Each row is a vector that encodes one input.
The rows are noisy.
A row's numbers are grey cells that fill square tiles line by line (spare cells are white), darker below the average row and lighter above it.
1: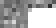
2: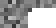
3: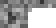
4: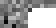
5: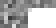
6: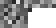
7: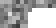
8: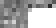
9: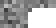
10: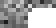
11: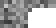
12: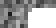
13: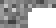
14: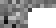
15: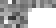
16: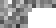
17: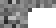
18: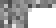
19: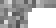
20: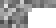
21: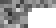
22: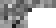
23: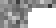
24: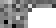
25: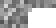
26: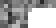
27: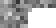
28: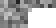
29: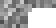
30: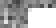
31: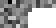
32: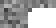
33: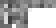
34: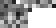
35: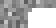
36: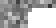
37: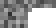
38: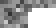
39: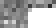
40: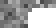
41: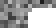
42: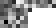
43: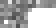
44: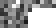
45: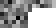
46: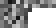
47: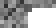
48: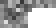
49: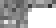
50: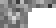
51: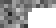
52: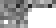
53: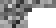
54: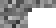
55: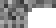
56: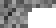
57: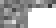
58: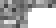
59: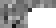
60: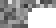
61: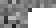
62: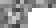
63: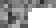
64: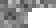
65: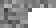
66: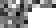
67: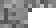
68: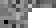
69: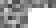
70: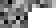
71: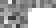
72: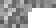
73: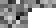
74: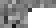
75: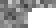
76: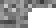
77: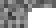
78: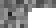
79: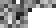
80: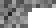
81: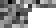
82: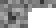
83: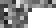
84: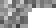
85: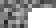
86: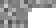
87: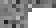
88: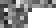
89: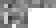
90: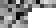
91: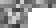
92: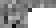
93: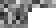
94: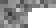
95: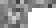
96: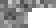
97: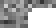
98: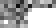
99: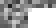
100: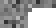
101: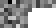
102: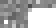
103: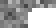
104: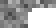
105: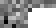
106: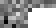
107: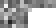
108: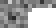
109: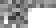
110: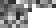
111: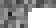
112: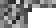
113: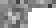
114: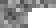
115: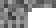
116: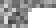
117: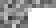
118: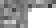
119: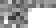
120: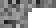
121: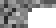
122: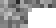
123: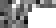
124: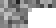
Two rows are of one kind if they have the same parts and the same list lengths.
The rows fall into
2 kinds.
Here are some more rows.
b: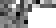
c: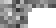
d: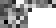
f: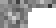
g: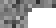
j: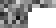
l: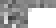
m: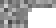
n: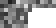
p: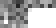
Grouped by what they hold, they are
b, d, j, n
c, f, g, l, m, p

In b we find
one of 6 labels.
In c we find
four true/false values.
